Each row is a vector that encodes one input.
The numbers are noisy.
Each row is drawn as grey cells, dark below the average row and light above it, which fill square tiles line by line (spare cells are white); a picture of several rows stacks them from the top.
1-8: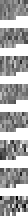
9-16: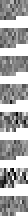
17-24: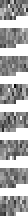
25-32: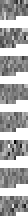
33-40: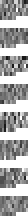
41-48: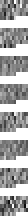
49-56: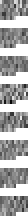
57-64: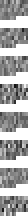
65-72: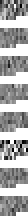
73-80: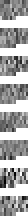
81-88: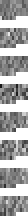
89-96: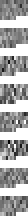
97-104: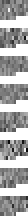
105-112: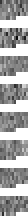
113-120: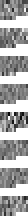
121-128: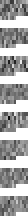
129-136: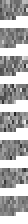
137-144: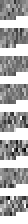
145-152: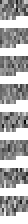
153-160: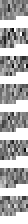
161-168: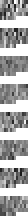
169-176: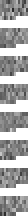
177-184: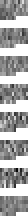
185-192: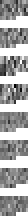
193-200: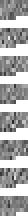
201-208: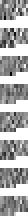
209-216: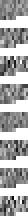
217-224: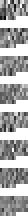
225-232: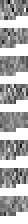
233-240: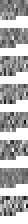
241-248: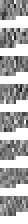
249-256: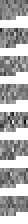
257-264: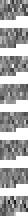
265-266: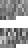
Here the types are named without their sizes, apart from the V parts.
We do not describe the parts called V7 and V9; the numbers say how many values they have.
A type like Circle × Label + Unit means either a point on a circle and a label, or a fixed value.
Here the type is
Bool × Label + Unit + V7 × V9.
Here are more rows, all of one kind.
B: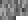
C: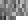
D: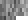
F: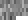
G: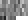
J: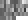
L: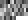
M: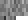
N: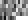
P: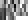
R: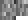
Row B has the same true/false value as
F and L.
